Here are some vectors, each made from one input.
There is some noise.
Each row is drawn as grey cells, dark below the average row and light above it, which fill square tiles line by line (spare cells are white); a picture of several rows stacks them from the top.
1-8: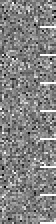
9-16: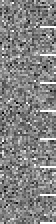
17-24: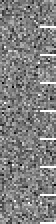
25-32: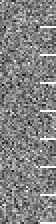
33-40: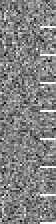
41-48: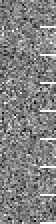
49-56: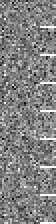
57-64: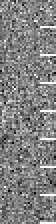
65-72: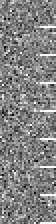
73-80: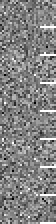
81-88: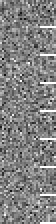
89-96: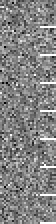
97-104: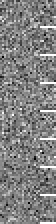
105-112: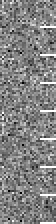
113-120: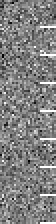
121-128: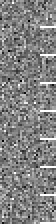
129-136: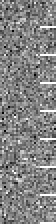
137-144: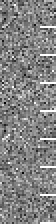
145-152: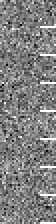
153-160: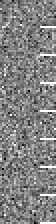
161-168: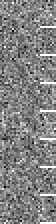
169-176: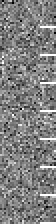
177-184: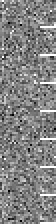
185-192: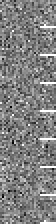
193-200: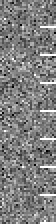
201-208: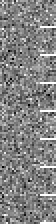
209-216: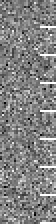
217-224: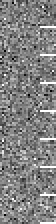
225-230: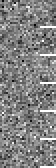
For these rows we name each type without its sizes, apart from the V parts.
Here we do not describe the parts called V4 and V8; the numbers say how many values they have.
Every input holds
a true/false value, a value of V4 and a value of V8, together with either a point on a circle, or a fixed value.
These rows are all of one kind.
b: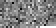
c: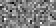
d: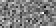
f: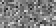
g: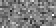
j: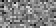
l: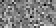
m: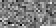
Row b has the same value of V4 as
c and g.
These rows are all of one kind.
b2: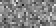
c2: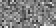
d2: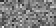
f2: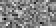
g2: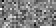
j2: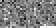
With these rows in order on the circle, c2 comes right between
b2 and f2.
